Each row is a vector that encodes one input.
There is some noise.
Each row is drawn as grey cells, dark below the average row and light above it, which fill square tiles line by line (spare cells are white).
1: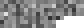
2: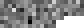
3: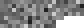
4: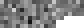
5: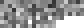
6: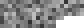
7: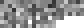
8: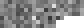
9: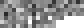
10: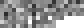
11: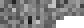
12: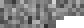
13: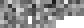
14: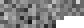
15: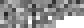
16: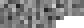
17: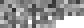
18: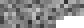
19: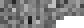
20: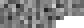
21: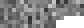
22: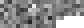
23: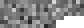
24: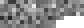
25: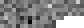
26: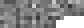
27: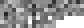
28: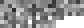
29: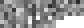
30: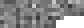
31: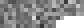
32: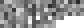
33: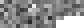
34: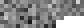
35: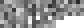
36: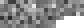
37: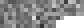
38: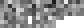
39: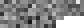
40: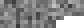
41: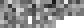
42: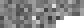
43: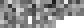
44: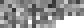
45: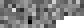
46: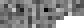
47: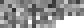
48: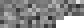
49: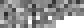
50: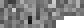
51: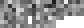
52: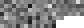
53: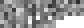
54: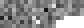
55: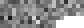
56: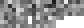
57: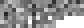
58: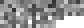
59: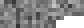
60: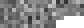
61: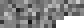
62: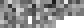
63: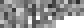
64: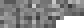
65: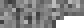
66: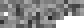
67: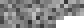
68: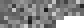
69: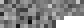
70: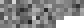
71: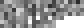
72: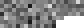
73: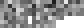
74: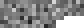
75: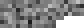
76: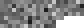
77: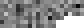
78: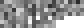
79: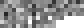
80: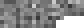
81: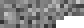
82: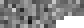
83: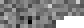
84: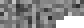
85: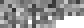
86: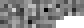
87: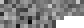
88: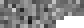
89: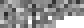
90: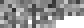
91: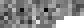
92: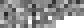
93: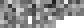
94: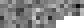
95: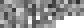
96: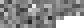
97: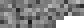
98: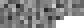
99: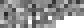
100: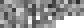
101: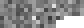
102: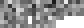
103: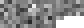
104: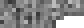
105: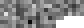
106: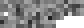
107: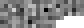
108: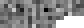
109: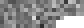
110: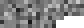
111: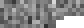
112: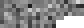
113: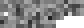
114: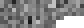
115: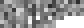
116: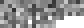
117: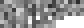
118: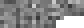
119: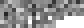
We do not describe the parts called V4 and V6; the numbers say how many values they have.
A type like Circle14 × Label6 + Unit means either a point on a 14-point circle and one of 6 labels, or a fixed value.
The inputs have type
Circle5 × (Circle5 + V6) + V4.
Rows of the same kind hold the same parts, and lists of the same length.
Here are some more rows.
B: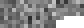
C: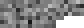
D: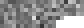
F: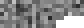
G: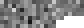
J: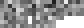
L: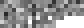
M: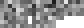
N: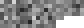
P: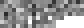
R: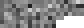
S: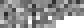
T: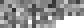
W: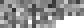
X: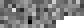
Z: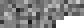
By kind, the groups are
B, C, G, R, X, Z
D, F, N
J, L, M, P, S, T, W

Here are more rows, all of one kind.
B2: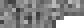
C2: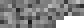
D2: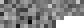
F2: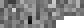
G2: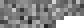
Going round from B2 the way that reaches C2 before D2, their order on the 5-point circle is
B2, C2, D2, G2, F2.
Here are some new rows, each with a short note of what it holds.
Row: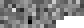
a point on a 5-point circle and a value of V6
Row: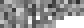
a value of V4
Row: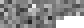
a point on each of two 5-point circles
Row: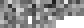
a value of V4
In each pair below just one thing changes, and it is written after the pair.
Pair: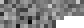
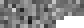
the place on the 5-point circle
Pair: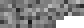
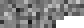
the value of V6
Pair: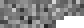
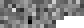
the value of V6
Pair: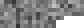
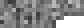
the value of V6
